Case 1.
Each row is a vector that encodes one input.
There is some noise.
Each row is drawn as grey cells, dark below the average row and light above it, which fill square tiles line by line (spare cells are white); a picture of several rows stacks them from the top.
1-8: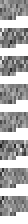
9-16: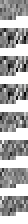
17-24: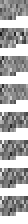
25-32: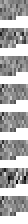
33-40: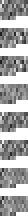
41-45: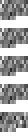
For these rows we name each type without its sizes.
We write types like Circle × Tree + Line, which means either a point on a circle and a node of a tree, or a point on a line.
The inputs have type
Line.
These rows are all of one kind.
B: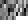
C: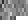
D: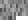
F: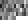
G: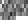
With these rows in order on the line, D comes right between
C and G.
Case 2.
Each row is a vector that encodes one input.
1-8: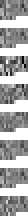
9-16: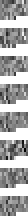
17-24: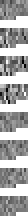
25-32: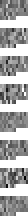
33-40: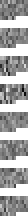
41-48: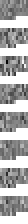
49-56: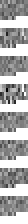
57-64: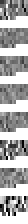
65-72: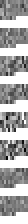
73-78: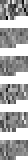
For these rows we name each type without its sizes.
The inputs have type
Bool × Bool × Bool.
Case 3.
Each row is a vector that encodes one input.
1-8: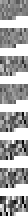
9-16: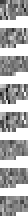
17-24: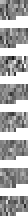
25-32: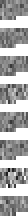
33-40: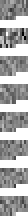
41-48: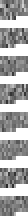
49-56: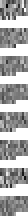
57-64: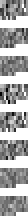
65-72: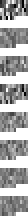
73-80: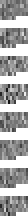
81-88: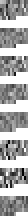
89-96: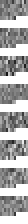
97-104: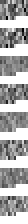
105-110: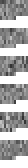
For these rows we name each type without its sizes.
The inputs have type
Bool × Bool × Bool × Bool.
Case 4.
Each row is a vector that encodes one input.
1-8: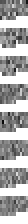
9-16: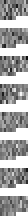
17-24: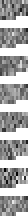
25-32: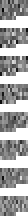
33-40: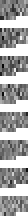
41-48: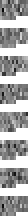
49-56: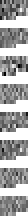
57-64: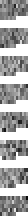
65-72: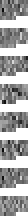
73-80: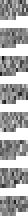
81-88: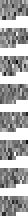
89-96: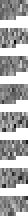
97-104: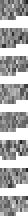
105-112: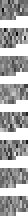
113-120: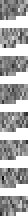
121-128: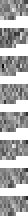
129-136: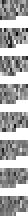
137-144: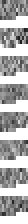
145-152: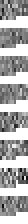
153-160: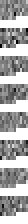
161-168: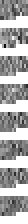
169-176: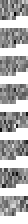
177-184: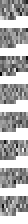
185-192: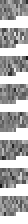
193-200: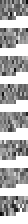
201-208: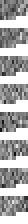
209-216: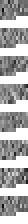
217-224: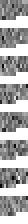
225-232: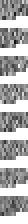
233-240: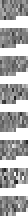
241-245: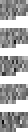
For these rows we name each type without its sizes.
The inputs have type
Circle.
